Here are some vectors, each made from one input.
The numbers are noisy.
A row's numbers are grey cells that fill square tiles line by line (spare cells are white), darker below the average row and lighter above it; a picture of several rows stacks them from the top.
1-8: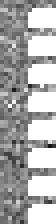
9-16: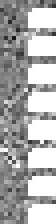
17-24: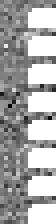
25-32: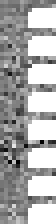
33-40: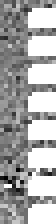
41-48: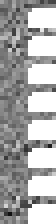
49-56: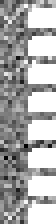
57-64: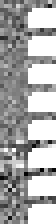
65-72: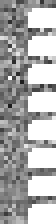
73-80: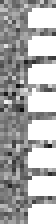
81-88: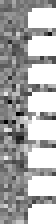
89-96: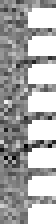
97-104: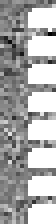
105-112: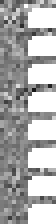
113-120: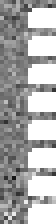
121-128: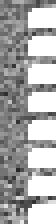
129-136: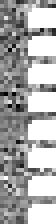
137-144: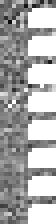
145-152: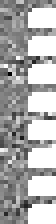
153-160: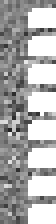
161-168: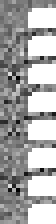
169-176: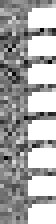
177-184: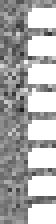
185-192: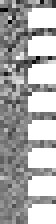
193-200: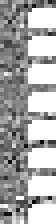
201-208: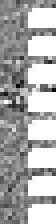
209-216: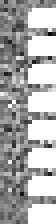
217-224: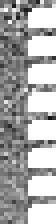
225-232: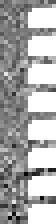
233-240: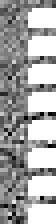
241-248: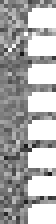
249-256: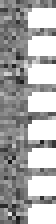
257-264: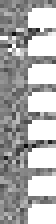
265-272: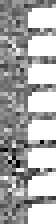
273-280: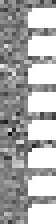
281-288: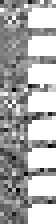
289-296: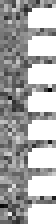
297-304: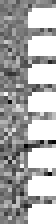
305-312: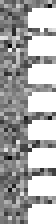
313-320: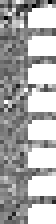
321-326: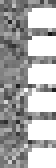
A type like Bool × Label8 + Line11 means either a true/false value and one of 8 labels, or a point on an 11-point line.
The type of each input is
Line8 × List2(Bool × Line7).
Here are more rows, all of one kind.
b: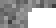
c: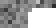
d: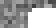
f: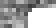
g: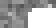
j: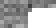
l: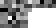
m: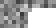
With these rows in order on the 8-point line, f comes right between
j and l.
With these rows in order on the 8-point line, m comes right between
g and l.
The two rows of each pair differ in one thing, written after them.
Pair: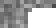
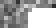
the true/false value in item 2 of the list
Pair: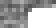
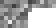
the place on the 7-point line in item 2 of the list
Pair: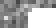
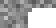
the true/false value in item 1 of the list
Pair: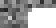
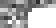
the true/false value in item 2 of the list
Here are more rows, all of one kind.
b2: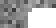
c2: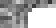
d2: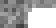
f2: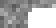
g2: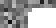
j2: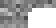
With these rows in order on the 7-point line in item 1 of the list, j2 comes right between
c2 and g2.
